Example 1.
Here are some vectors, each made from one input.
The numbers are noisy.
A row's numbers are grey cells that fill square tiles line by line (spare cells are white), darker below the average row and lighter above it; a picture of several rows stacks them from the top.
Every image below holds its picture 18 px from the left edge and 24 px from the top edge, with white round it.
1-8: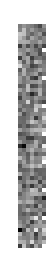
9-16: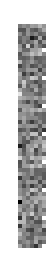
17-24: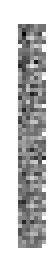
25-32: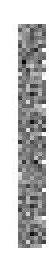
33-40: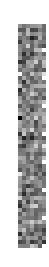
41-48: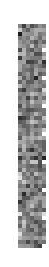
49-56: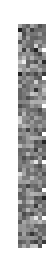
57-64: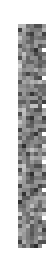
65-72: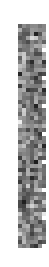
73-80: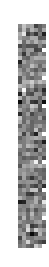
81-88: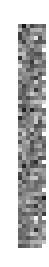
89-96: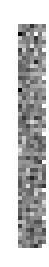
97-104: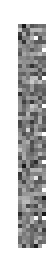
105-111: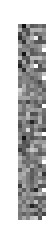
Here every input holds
either a point on a 7-point line, or three true/false values.
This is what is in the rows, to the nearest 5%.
About 40% of them hold a point on a 7-point line. The rest hold three true/false values.
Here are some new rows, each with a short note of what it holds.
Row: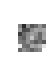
a point on a 7-point line
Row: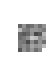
a point on a 7-point line
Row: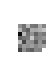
a point on a 7-point line
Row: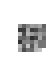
three true/false values
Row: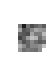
a point on a 7-point line
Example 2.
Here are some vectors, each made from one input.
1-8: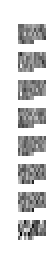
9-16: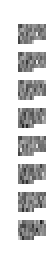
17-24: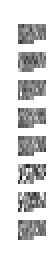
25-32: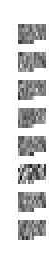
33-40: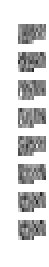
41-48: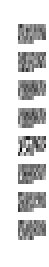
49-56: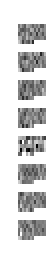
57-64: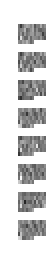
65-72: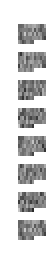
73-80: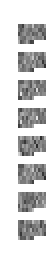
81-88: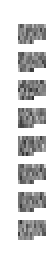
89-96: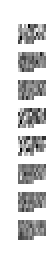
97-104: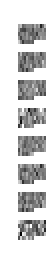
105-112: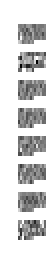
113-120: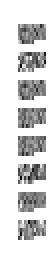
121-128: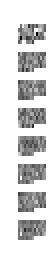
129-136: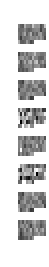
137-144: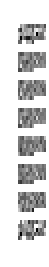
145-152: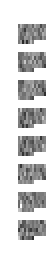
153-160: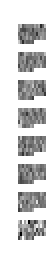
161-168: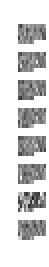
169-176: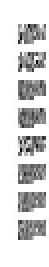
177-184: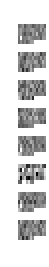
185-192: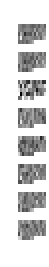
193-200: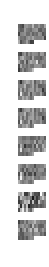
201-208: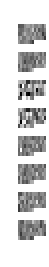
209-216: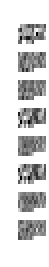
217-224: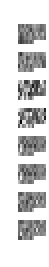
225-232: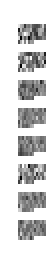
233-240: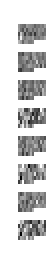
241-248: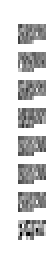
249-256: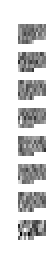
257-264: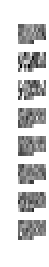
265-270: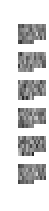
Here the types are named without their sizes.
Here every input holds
either a point on a circle, or five true/false values.
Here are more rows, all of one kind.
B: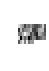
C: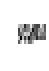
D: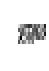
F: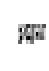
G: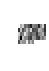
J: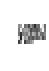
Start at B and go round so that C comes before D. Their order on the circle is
B, C, J, F, D, G.
